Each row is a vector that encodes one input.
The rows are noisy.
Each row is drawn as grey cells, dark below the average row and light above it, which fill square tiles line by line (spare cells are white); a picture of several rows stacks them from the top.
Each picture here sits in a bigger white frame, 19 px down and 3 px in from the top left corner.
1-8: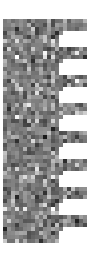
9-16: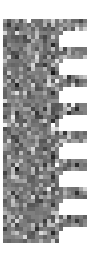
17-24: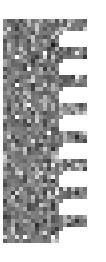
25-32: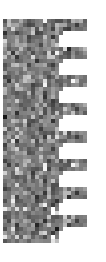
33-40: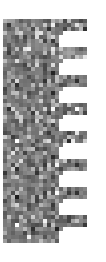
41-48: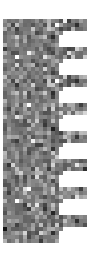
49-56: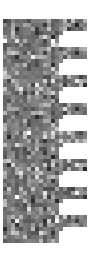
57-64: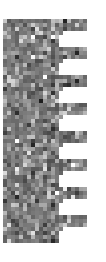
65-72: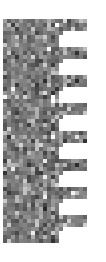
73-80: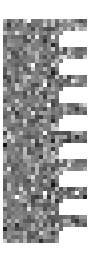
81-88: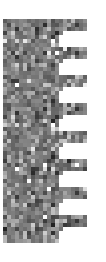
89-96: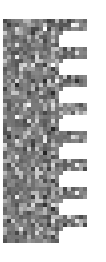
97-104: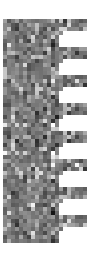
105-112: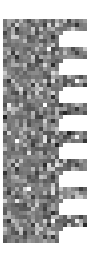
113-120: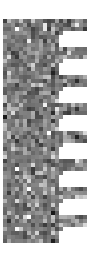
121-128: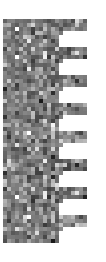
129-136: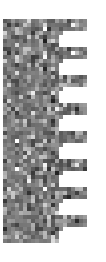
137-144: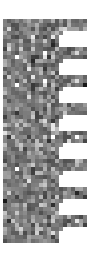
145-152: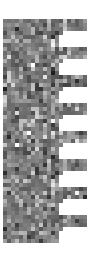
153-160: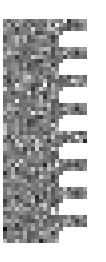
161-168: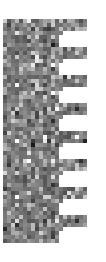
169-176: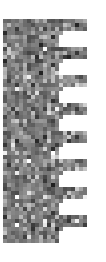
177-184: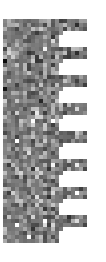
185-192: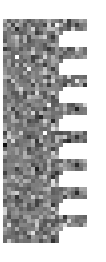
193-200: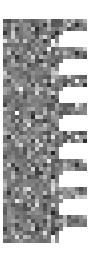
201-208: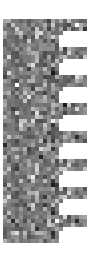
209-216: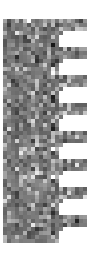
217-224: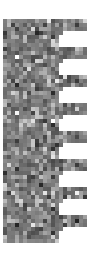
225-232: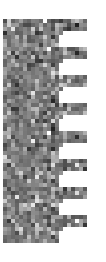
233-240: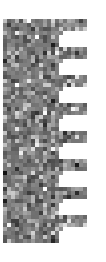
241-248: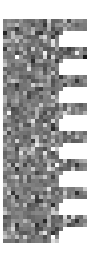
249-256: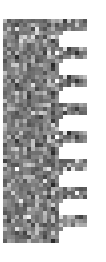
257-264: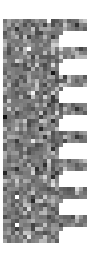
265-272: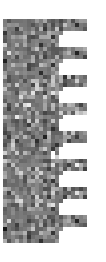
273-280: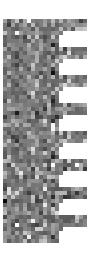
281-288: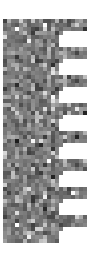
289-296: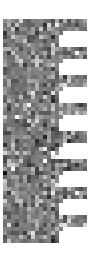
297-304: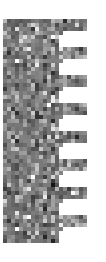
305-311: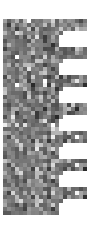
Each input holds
either a node of an 8-node tree, or three true/false values.
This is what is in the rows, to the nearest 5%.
About 45% of them hold a node of an 8-node tree. The rest hold three true/false values.
